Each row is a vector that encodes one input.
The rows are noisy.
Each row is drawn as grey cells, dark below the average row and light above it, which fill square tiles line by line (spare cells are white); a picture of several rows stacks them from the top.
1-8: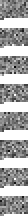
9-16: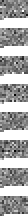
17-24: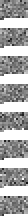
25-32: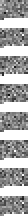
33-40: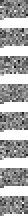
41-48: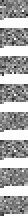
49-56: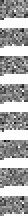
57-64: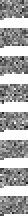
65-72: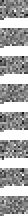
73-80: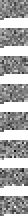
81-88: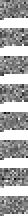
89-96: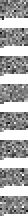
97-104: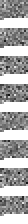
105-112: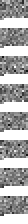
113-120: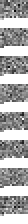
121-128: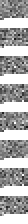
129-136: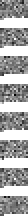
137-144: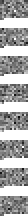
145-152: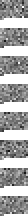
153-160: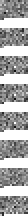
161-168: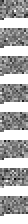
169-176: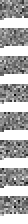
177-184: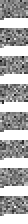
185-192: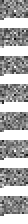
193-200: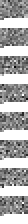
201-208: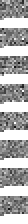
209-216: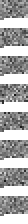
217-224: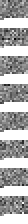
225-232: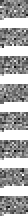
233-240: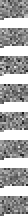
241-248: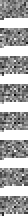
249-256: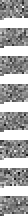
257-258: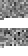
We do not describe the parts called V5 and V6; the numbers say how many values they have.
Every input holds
either a point on a 10-point circle and a true/false value, or one of 10 labels and a value of V5, or a value of V6.
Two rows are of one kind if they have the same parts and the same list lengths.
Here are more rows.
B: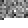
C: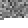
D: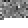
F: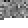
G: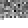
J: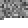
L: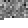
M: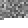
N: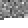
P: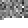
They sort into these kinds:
B, G
C, D, F, J, L, M, N
P

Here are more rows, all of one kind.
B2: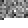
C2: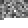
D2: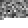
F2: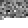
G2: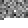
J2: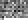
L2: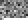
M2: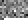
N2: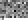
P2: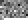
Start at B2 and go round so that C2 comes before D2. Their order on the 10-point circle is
B2, G2, C2, J2, D2, F2, L2, P2, N2, M2.
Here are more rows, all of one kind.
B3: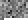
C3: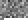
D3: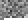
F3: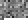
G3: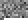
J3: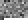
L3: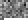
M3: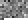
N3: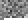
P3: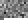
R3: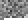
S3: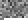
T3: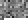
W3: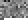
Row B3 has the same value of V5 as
F3, L3, M3 and T3.
